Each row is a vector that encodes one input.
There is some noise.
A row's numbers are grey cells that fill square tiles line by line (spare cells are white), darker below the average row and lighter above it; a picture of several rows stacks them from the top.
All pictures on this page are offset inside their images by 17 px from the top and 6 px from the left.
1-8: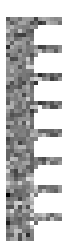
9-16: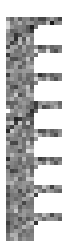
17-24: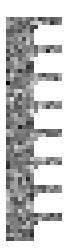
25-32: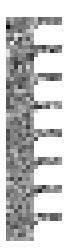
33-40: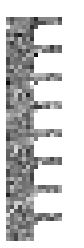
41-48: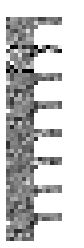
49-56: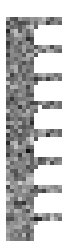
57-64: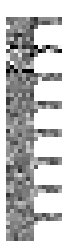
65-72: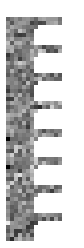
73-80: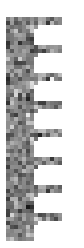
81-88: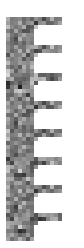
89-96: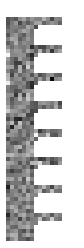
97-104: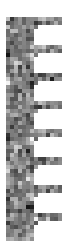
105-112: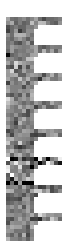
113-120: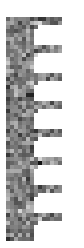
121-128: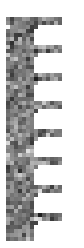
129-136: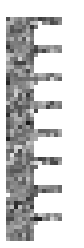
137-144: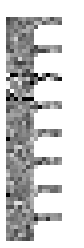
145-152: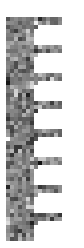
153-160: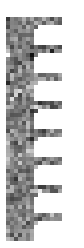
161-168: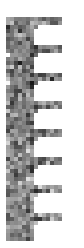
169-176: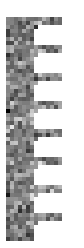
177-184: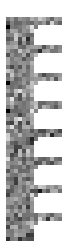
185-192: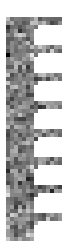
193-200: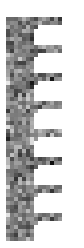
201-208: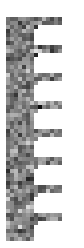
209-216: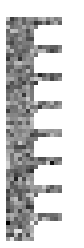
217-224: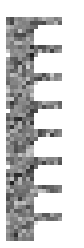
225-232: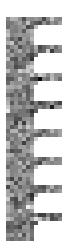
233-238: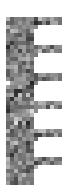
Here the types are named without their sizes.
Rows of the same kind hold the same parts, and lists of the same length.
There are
2 kinds of row.
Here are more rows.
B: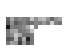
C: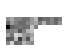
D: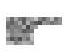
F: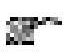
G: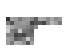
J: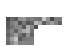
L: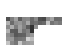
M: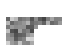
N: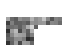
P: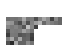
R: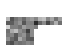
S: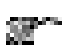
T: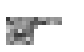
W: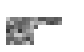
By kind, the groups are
B, C, D, G, J, L, M, N, P, R, T, W
F, S

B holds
a point on each of two lines and four true/false values.
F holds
a fixed value.
